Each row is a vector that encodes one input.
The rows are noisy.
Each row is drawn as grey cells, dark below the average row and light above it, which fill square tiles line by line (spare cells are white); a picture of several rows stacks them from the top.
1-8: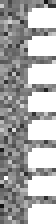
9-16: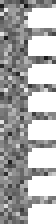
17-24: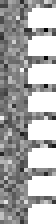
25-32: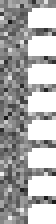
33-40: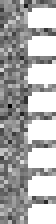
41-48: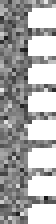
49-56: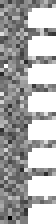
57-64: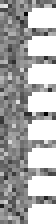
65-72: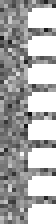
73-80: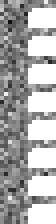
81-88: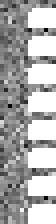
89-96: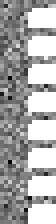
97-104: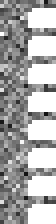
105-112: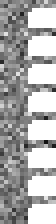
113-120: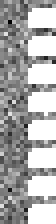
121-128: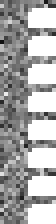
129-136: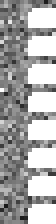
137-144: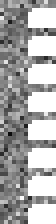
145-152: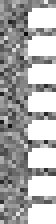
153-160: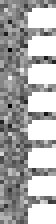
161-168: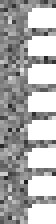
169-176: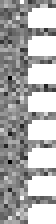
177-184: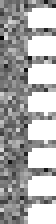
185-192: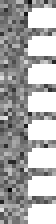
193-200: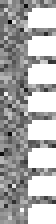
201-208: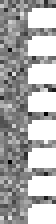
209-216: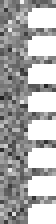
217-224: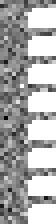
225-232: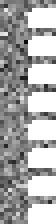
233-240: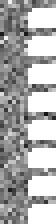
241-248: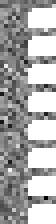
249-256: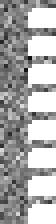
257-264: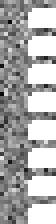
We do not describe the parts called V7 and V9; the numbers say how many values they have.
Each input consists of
a value of V7, together with either a point on a 5-point line and a true/false value, or a value of V9.
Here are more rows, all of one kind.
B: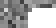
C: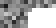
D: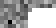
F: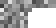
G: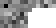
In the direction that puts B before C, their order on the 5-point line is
F, D, B, G, C.
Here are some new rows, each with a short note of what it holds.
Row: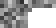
a point on a 5-point line, a true/false value and a value of V7
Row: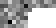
a point on a 5-point line, a true/false value and a value of V7
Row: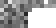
a point on a 5-point line, a true/false value and a value of V7
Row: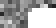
a value of V7 and a value of V9
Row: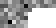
a point on a 5-point line, a true/false value and a value of V7
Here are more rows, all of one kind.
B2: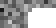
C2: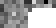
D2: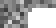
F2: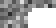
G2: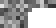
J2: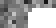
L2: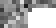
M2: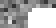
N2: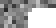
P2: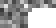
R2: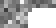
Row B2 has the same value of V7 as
D2, J2, M2 and N2.
